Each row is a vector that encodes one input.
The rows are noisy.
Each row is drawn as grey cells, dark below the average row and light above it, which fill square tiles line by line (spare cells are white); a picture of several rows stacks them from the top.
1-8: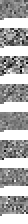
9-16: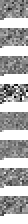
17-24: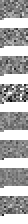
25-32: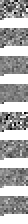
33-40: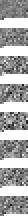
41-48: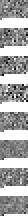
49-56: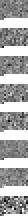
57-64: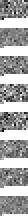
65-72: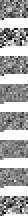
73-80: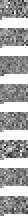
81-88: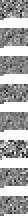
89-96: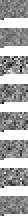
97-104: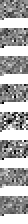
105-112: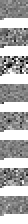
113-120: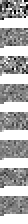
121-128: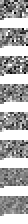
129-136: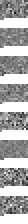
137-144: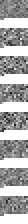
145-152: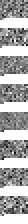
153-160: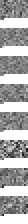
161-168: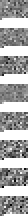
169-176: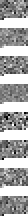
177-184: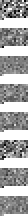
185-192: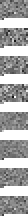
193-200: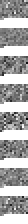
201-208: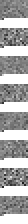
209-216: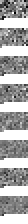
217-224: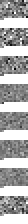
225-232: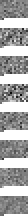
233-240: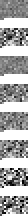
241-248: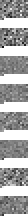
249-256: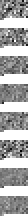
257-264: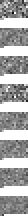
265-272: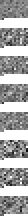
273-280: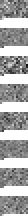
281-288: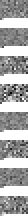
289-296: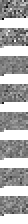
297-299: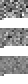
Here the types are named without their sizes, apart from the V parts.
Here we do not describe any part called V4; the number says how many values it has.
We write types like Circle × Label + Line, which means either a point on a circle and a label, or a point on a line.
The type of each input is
(Bool × Bool × Bool × Bool + List(Line)) × (Circle + V4).
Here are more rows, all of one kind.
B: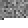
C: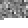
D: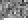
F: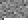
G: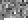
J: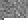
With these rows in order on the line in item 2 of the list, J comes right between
B and C.
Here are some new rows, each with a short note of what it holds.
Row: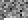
a point on a circle, together with a list of two items
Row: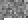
a value of V4, together with a list of one item
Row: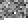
a value of V4, together with the empty list
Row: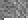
a value of V4, together with a list of two items
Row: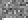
a point on a circle, together with the empty list
